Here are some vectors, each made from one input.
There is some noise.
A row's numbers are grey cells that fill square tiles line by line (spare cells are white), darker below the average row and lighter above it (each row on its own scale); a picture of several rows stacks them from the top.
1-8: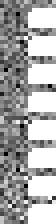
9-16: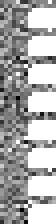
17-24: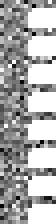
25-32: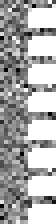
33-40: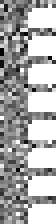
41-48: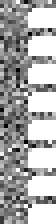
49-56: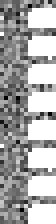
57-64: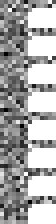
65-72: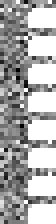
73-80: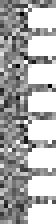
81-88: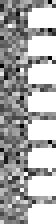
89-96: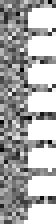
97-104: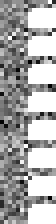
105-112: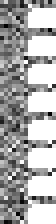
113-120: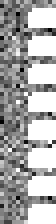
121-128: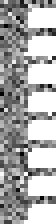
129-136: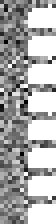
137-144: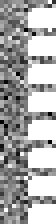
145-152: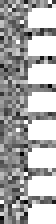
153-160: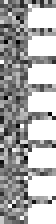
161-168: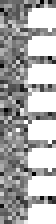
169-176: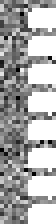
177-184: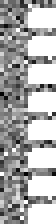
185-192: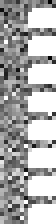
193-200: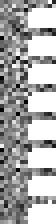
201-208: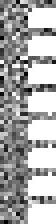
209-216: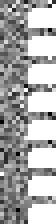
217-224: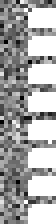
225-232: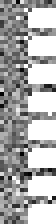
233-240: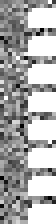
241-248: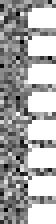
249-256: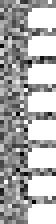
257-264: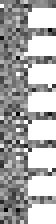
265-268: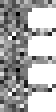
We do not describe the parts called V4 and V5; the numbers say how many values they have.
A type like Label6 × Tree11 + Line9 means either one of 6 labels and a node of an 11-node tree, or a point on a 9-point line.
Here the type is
List2(Line6) + V4 × V5.
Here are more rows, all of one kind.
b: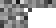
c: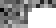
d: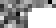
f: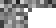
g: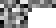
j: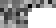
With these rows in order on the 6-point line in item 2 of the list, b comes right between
f and g.
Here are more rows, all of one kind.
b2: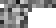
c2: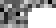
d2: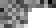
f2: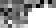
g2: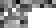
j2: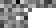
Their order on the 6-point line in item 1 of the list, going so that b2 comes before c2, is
j2, b2, g2, d2, f2, c2.
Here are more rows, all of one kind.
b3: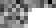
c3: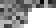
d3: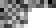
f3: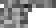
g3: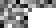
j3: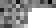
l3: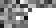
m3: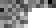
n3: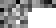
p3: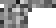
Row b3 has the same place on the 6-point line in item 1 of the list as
c3, d3, j3 and m3.
